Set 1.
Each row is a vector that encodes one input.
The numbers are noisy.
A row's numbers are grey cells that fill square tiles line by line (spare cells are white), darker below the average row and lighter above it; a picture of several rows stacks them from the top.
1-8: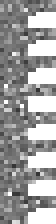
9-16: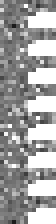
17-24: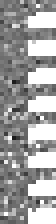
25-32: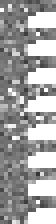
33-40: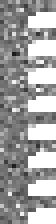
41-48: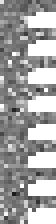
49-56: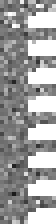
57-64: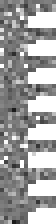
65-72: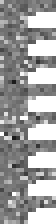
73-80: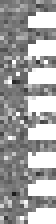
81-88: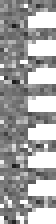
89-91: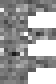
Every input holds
a point on a 6-point circle.
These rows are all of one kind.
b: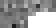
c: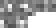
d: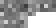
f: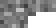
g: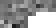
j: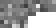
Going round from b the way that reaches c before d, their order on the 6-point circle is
b, g, f, j, c, d.
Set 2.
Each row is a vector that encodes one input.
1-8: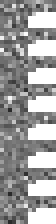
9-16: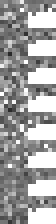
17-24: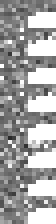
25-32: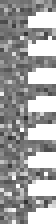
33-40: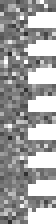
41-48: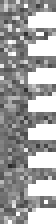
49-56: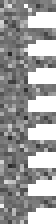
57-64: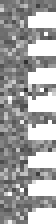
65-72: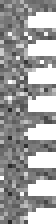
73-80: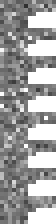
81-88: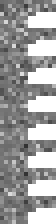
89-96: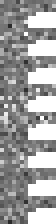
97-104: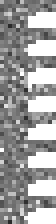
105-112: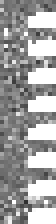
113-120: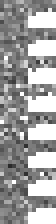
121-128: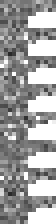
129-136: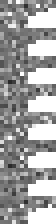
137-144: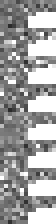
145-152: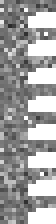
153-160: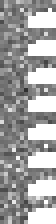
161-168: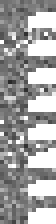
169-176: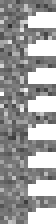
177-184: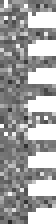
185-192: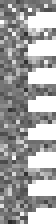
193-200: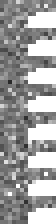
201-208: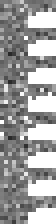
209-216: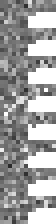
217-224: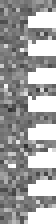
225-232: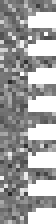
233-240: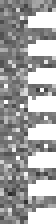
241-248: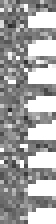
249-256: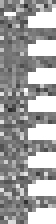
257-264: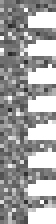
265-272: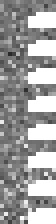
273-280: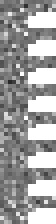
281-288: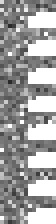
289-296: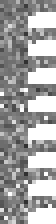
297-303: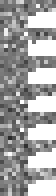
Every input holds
three true/false values.
